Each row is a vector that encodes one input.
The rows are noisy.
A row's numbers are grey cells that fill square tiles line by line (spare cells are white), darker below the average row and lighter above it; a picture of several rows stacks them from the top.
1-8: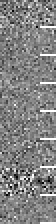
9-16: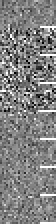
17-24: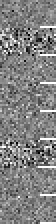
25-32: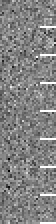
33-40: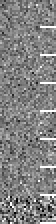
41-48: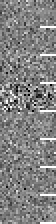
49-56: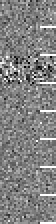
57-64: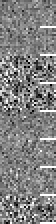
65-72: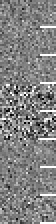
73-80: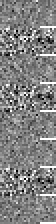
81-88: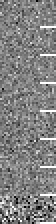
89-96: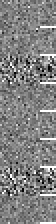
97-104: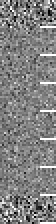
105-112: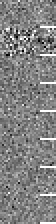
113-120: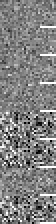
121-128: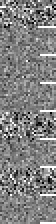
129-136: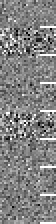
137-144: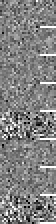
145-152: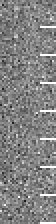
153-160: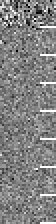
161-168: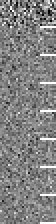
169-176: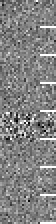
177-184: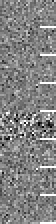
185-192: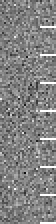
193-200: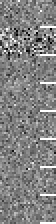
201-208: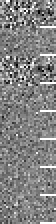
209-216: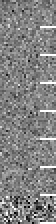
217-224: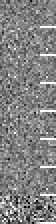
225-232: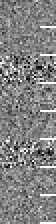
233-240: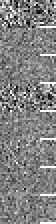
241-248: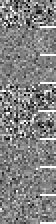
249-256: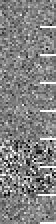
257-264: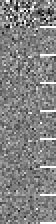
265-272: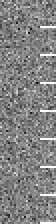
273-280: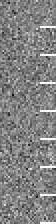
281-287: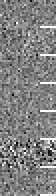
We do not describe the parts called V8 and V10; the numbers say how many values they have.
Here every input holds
either one of 4 labels, or a node of each of two 7-node trees, a value of V8 and a value of V10.
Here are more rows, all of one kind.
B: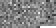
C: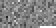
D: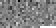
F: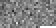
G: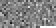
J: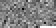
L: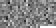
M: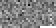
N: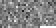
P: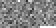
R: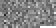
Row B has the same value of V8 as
D and M.
